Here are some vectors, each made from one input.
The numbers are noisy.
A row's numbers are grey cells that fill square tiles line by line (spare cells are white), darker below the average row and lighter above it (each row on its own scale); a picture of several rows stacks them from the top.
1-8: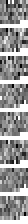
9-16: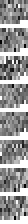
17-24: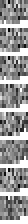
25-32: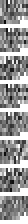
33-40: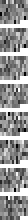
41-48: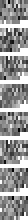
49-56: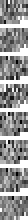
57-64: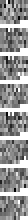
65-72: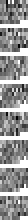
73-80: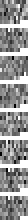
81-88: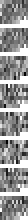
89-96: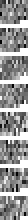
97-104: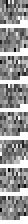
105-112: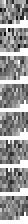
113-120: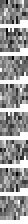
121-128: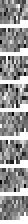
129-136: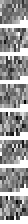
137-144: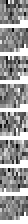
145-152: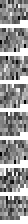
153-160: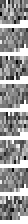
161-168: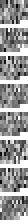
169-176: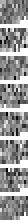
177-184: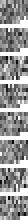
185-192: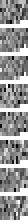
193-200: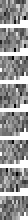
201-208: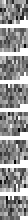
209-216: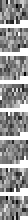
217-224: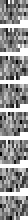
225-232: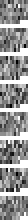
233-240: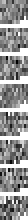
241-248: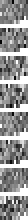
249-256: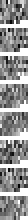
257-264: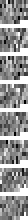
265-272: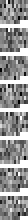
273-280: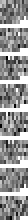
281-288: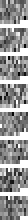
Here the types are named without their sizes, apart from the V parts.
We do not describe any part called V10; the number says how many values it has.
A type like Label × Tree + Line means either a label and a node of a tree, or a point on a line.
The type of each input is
Bool × (Line + V10).
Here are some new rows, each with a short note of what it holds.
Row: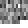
a true/false value and a value of V10
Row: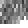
a point on a line and a true/false value
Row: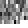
a true/false value and a value of V10
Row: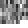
a point on a line and a true/false value
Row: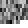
a point on a line and a true/false value
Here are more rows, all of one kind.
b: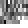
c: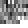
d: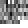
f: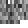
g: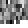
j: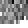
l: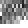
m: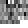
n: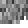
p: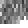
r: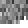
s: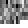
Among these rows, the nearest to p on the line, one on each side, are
j and r.
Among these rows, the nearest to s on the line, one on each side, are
f and m.
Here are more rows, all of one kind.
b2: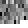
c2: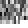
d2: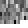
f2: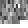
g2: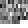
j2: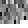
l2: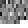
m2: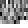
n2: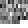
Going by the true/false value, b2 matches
c2, d2 and j2.
